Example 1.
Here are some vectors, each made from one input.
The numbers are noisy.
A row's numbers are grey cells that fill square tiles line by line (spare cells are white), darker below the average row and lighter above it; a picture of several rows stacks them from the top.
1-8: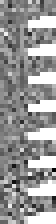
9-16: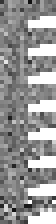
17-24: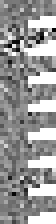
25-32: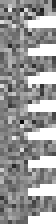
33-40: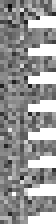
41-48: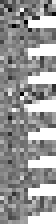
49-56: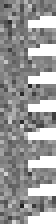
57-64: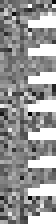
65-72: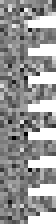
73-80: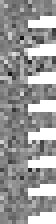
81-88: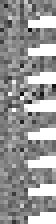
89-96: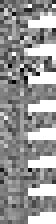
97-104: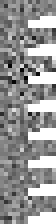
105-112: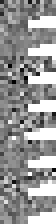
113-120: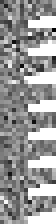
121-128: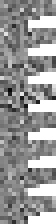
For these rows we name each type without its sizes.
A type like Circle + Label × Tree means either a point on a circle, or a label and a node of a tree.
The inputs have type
List(Line).
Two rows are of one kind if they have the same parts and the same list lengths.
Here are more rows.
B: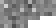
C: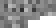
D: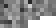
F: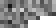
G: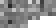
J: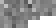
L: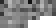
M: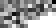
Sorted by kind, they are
B, F, G, J
C, D, L
M

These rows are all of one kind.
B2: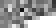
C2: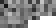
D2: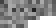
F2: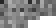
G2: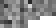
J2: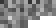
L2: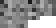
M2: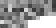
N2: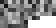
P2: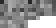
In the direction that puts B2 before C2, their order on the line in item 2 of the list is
L2, G2, P2, B2, F2, J2, D2, C2, N2, M2.
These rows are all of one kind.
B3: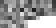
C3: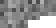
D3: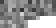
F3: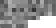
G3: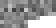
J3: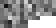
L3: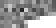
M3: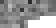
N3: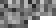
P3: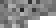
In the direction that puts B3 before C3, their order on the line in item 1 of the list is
B3, F3, D3, N3, C3, G3, L3, M3, P3, J3.
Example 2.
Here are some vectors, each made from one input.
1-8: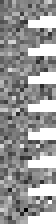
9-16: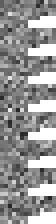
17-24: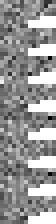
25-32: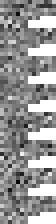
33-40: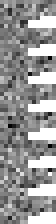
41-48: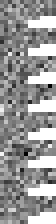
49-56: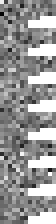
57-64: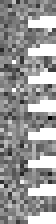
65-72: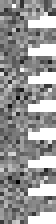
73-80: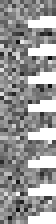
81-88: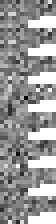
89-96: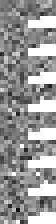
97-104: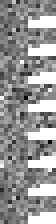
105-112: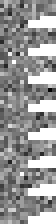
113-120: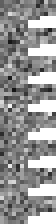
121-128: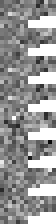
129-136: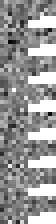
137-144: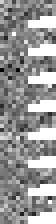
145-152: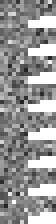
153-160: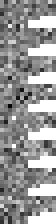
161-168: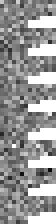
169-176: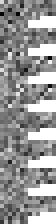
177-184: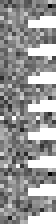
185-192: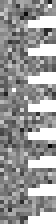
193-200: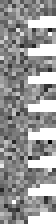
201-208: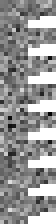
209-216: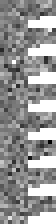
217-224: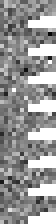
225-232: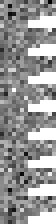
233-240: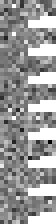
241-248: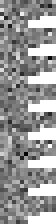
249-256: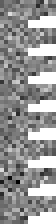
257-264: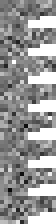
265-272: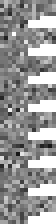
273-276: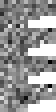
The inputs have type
(Circle11 + Unit) × Label12.
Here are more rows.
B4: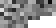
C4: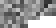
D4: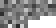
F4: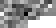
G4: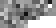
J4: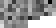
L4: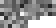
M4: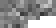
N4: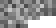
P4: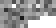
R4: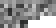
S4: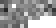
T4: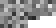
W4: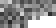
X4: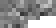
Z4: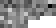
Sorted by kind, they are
B4, C4, F4, G4, J4, L4, P4, R4, T4, W4
D4, M4, N4, S4, X4, Z4

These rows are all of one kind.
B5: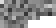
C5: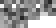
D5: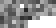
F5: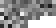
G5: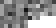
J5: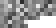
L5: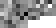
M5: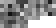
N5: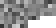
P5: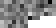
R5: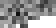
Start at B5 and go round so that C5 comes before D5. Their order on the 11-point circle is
B5, M5, N5, R5, P5, G5, C5, D5, L5, J5, F5.
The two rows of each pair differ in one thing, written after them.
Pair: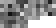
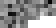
the place on the 11-point circle
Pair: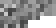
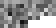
the place on the 11-point circle
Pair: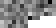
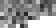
the label
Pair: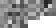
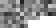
the place on the 11-point circle
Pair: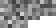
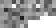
the label
